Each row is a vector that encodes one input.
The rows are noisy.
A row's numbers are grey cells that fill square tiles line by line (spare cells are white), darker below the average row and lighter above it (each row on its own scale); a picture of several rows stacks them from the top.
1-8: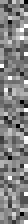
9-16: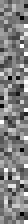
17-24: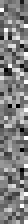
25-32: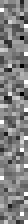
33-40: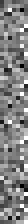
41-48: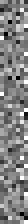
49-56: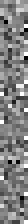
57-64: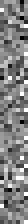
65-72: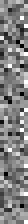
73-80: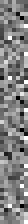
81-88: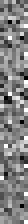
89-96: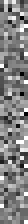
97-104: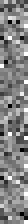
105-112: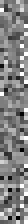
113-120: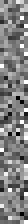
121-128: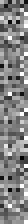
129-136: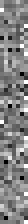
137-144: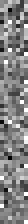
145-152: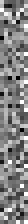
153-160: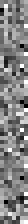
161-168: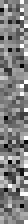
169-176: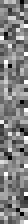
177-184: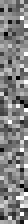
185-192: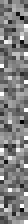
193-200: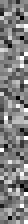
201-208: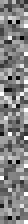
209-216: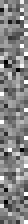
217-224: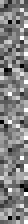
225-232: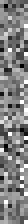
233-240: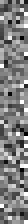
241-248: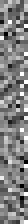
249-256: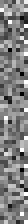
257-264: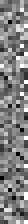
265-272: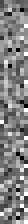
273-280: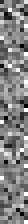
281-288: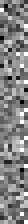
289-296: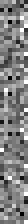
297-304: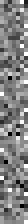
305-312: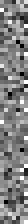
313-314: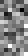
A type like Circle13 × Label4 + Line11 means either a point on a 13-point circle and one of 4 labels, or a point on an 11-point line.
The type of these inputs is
Bool × Bool × Bool × List2(Circle8) + Tree13.
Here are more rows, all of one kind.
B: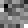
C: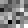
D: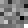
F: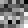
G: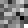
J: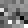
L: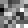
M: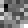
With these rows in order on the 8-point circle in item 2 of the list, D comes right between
B and C.
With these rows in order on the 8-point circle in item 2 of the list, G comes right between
B and L.
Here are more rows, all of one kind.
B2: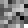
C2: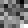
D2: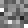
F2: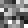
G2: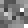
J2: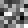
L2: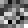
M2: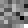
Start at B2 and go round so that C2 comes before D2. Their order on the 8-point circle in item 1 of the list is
B2, G2, C2, M2, J2, D2, L2, F2.
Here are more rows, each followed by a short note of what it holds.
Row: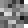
three true/false values, together with a list of one item
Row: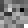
a node of a 13-node tree
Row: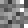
three true/false values, together with a list of two items
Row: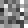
three true/false values, together with the empty list
